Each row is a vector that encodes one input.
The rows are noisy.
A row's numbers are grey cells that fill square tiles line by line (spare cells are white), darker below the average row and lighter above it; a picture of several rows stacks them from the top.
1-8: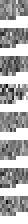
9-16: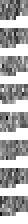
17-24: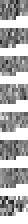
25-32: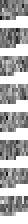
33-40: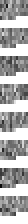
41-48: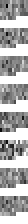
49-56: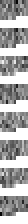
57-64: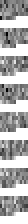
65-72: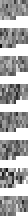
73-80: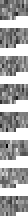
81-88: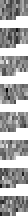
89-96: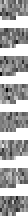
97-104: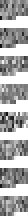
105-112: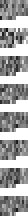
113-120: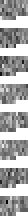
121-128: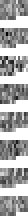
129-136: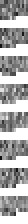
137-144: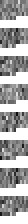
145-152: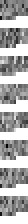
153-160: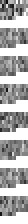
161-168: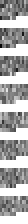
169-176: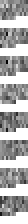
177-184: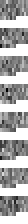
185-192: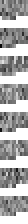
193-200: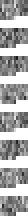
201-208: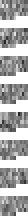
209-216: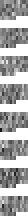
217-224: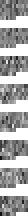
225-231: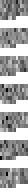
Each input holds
a list of up to two points on a 13-point line.
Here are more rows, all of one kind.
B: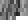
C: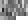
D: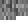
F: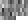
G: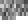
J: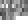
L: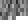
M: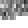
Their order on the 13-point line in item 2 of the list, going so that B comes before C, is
B, F, C, D, J, L, M, G.
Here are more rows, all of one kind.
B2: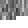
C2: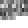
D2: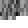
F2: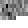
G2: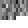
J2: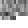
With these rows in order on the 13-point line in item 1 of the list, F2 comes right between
B2 and J2.
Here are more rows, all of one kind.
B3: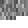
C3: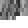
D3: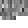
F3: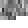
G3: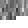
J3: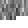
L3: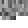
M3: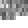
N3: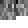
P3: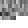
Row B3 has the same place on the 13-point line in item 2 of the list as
D3, L3 and N3.
